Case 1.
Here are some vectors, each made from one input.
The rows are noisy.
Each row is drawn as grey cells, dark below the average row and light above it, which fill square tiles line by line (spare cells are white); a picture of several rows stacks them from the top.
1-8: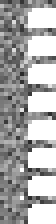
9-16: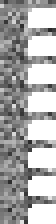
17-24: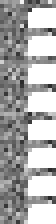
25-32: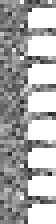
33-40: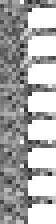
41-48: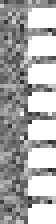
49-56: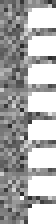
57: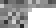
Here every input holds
either a point on a 5-point circle, or a point on a 5-point line.
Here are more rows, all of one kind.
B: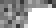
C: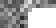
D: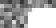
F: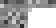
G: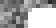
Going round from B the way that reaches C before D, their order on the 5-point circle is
B, G, C, F, D.
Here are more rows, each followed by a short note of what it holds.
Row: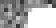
a point on a 5-point circle
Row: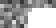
a point on a 5-point circle
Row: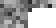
a point on a 5-point line
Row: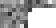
a point on a 5-point line
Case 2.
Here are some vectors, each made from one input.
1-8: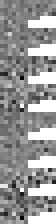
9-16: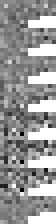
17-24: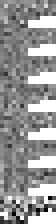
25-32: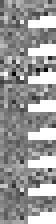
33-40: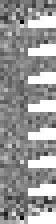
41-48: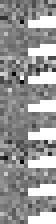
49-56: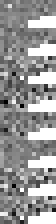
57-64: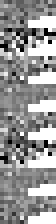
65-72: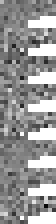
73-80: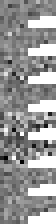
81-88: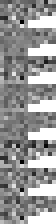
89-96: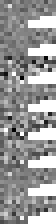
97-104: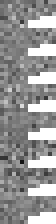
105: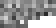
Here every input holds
one of 10 labels and a true/false value.
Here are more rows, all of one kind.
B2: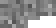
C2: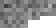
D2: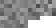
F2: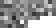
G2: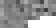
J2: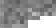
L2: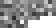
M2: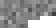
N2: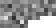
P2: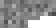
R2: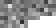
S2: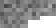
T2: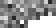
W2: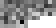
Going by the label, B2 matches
C2, F2, L2 and S2.
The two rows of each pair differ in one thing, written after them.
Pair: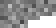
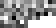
the true/false value
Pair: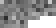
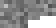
the label
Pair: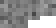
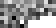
the label
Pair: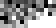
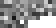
the label
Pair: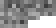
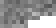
the label
